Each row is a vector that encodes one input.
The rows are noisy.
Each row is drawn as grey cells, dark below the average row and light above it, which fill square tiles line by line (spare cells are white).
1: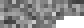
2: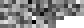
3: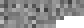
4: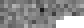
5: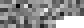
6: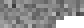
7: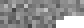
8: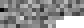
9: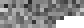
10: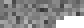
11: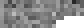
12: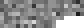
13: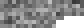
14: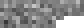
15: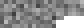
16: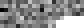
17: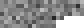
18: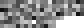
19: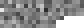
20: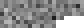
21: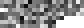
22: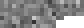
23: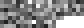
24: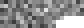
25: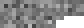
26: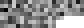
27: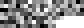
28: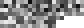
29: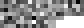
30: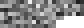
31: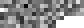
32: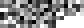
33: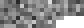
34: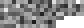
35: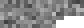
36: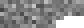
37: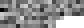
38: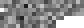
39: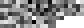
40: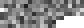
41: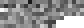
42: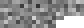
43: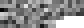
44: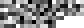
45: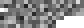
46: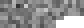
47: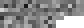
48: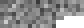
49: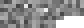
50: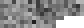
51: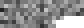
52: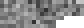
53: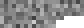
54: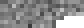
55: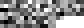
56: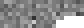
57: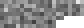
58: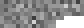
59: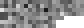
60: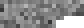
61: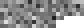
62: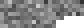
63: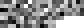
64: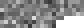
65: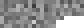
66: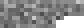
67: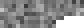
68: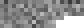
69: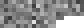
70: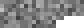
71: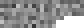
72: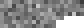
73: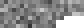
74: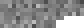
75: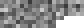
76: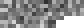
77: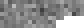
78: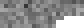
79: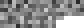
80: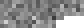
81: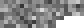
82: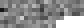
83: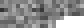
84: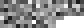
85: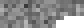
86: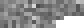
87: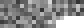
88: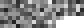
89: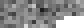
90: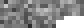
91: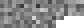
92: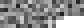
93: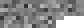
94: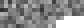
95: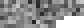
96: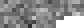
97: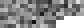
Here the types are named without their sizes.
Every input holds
a node of a tree, together with either a label, or three true/false values.
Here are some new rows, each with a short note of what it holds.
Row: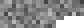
a label and a node of a tree
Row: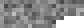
a label and a node of a tree
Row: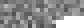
a node of a tree and three true/false values
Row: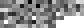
a node of a tree and three true/false values
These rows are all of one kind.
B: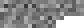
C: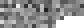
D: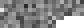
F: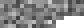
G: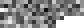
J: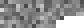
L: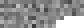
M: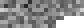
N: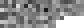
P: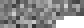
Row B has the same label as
D, F, G and P.
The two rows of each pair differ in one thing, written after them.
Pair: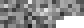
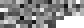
one of the three true/false values
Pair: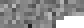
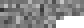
one of the three true/false values
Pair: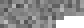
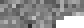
the node of the tree
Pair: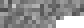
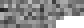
one of the three true/false values
